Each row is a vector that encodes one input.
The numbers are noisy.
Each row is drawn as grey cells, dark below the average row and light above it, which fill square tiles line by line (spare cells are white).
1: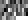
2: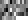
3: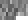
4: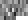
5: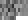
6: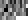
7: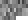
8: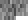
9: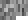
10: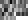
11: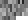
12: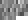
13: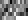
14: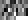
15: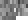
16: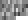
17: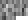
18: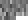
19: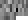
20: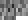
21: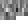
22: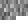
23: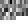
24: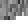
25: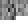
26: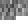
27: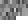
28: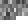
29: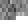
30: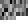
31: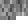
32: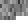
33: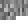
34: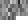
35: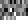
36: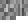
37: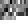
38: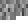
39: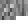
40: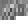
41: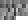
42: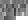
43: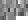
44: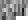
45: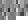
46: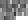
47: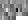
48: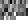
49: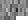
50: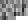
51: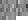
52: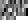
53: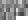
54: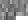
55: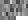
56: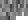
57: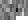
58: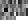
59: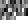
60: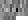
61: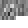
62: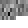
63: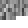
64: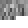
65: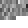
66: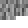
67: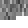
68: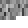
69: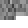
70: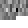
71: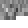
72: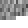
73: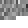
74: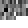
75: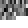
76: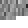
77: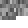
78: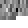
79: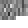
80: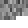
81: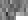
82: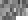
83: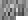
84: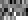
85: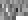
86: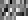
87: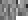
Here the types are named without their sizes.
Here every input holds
a true/false value, together with either a point on a line, or a node of a tree.
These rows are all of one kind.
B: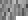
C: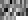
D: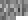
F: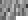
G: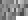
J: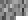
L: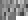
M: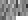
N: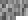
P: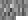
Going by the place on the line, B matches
C, F and M.
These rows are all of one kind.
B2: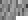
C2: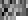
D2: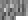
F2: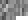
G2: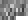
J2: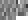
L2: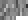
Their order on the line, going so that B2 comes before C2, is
J2, B2, L2, F2, C2, D2, G2.
